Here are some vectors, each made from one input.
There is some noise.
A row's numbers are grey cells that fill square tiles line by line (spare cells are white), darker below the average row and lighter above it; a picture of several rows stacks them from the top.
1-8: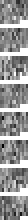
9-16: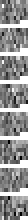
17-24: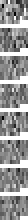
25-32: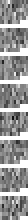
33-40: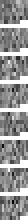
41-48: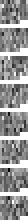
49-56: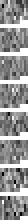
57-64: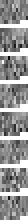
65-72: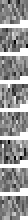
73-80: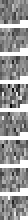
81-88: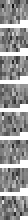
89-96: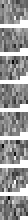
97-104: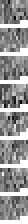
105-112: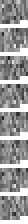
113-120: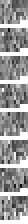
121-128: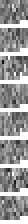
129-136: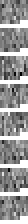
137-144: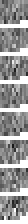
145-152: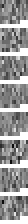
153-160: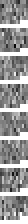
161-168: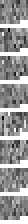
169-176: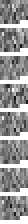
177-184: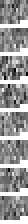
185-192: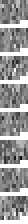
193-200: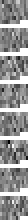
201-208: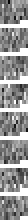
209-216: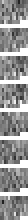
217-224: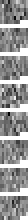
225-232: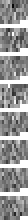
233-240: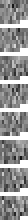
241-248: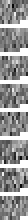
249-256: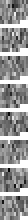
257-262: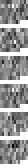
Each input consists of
a point on a 4-point line and three true/false values.
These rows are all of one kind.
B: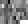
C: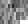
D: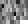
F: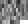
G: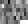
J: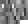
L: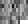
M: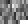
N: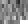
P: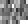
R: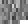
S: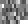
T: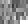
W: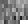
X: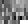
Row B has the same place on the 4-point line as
F, G, N and P.
